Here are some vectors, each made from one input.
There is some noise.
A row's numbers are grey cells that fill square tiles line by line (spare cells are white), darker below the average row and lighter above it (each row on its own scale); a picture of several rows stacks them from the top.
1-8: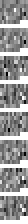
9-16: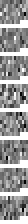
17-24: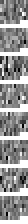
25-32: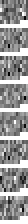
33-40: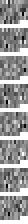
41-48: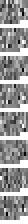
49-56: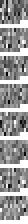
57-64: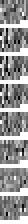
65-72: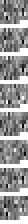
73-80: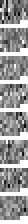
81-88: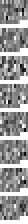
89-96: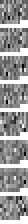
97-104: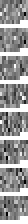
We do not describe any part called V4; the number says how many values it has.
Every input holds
one of 5 labels, together with either a point on a 7-point line, or a value of V4.
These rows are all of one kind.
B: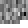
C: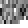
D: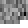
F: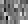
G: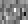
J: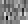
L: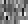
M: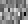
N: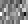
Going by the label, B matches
F, G and L.
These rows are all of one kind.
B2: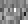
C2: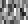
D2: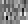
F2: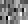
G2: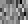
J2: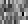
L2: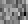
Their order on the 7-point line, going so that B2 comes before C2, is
G2, L2, B2, C2, J2, D2, F2.
